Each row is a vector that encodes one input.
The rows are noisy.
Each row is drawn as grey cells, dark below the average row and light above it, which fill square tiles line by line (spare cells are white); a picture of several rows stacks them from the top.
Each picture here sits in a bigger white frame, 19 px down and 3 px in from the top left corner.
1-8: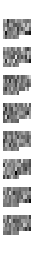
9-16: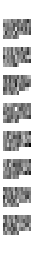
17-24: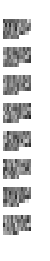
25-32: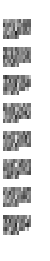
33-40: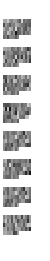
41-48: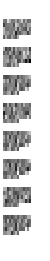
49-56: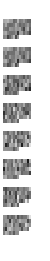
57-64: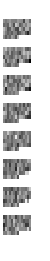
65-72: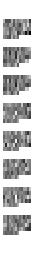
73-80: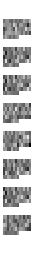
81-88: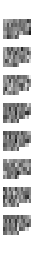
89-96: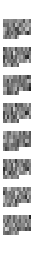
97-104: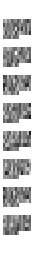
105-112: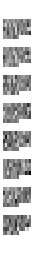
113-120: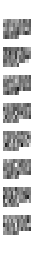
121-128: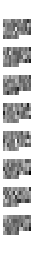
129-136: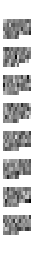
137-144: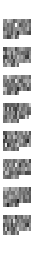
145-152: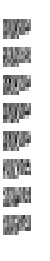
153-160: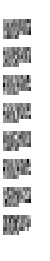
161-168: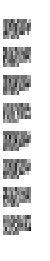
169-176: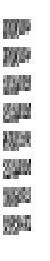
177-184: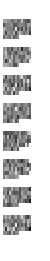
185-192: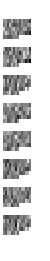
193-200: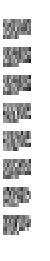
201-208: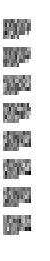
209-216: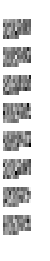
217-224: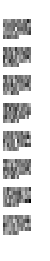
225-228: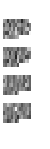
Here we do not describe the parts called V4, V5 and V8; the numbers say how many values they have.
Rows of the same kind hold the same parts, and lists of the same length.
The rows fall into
3 kinds.
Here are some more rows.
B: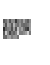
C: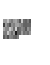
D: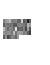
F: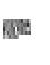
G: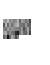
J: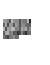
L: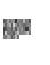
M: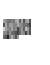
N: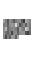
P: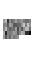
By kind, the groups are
B, L
C, D, G, J, M, N, P
F

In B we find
a point on a 7-point line, a true/false value and a value of V8.
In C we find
a node of a 9-node tree and a value of V4.
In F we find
a true/false value and a value of V5.
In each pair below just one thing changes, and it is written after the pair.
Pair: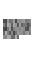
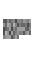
the value of V8
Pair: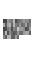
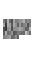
the place on the 7-point line
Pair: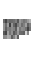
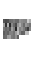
the place on the 7-point line
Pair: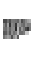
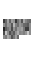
the true/false value
